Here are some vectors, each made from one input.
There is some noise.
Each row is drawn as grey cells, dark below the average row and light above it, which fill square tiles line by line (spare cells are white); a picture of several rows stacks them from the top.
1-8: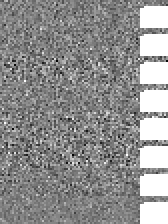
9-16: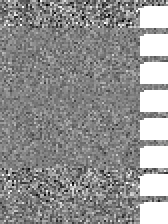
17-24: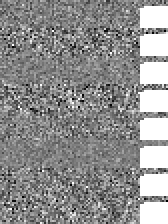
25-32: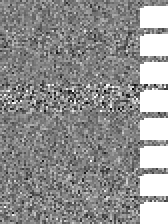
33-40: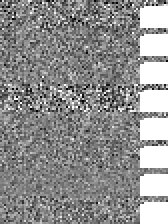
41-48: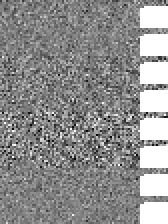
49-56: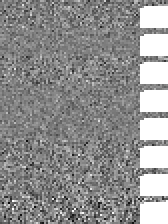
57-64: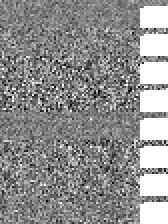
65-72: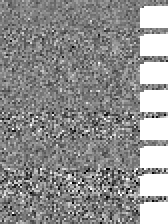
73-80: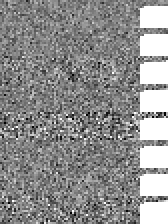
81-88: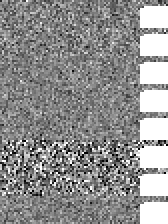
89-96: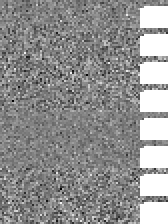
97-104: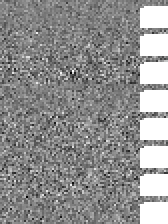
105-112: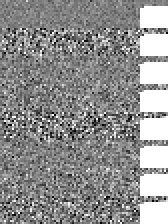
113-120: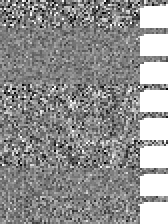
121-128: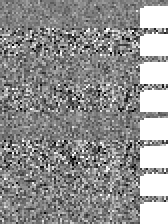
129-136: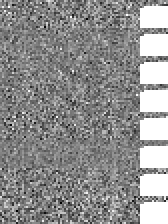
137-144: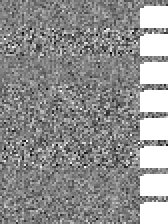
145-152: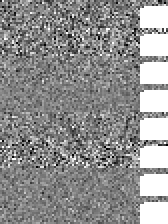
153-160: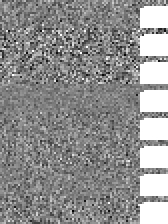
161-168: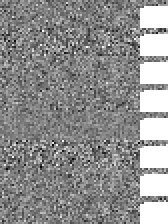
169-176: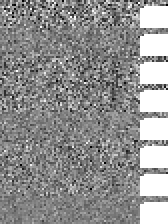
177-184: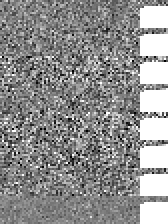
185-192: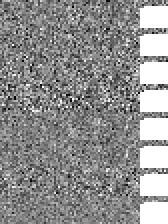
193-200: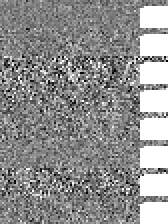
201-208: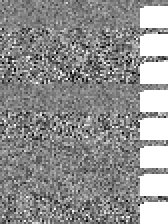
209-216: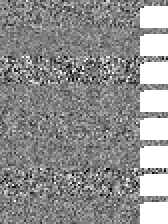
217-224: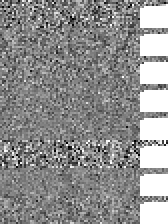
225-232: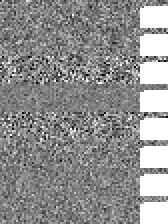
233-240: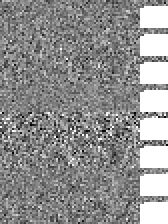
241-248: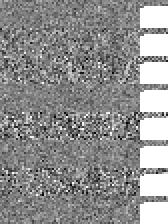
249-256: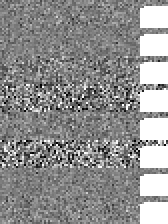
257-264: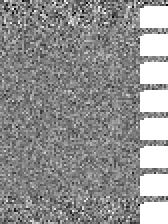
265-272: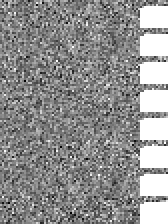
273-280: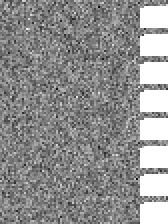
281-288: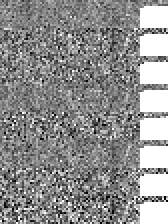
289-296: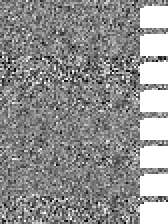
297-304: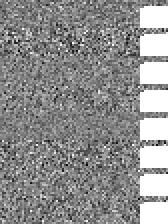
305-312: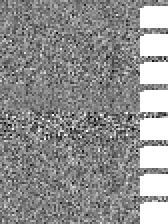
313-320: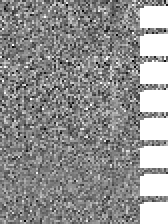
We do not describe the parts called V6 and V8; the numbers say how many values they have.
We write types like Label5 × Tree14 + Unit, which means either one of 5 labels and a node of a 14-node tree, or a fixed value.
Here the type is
(Circle11 + Unit) × (Tree10 + Unit) × V6 × V8 + Tree7.
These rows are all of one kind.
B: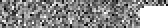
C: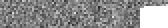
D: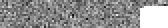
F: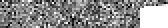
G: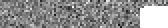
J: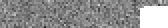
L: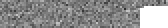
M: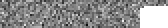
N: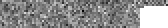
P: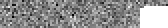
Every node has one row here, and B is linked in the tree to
N.
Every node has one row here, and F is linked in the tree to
L.
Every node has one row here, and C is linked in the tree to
G, J, L and N.
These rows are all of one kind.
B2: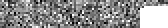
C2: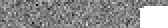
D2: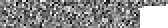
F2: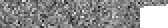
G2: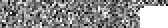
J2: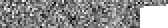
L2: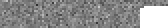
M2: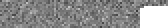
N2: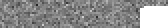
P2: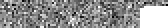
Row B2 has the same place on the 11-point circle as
C2, F2, M2 and N2.
